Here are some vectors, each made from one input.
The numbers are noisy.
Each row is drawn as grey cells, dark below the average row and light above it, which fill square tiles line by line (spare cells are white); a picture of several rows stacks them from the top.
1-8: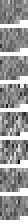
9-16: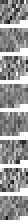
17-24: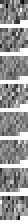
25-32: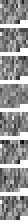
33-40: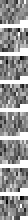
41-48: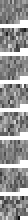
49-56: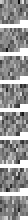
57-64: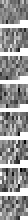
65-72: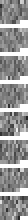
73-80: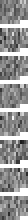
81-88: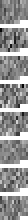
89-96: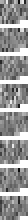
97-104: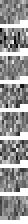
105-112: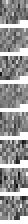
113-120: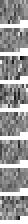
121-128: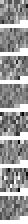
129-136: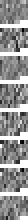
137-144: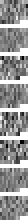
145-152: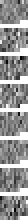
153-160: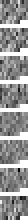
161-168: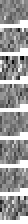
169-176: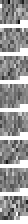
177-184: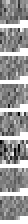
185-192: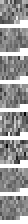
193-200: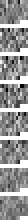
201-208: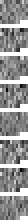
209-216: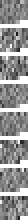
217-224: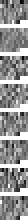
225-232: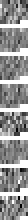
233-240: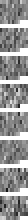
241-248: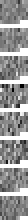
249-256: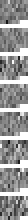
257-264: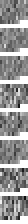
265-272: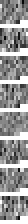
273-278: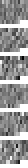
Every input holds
a point on a 9-point line and a true/false value, together with either a point on a 9-point circle, or a point on an 18-point circle.
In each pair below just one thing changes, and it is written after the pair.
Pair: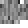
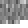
the place on the 18-point circle
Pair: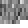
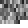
the true/false value
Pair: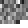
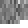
the true/false value
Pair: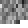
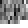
the true/false value
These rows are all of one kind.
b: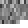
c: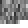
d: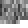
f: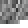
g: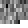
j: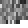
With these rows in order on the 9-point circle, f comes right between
c and j.
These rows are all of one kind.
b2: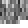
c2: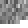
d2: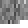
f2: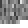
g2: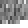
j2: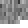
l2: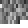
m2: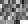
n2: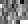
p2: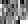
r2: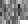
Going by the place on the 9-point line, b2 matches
d2, l2, m2 and n2.
